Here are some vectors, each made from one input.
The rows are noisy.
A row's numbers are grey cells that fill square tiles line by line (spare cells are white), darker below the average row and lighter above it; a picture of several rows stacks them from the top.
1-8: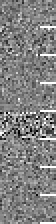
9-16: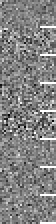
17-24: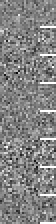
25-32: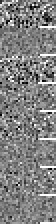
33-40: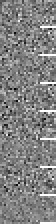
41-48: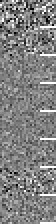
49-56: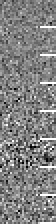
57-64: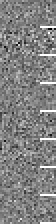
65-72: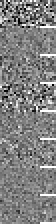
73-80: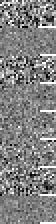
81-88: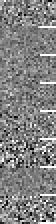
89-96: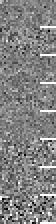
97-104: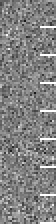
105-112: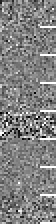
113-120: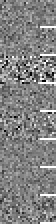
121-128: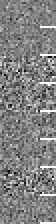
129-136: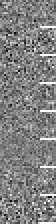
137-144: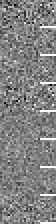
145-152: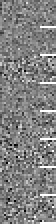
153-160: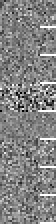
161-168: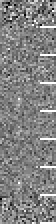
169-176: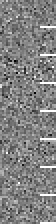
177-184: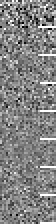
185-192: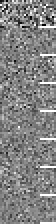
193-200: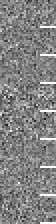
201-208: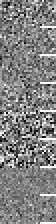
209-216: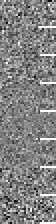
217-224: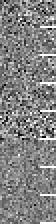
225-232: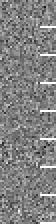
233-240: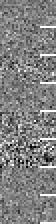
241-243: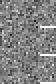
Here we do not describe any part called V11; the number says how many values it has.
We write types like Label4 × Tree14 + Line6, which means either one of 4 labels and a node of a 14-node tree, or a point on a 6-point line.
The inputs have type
Line5 + List3(Line4) × V11.
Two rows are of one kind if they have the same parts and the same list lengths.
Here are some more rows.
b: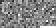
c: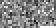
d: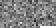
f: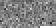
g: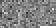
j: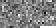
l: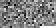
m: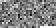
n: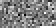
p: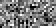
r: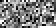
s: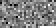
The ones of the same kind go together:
b, c, g, j
d, f
l, n, s
m
p, r

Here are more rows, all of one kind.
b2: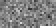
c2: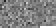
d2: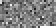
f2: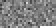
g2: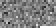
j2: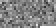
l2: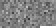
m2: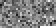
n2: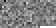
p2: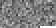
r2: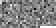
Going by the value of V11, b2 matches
d2 and r2.
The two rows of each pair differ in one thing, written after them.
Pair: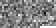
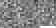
the value of V11
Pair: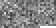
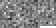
the place on the 4-point line in item 1 of the list
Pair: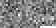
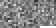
the place on the 4-point line in item 1 of the list
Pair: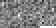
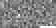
the value of V11
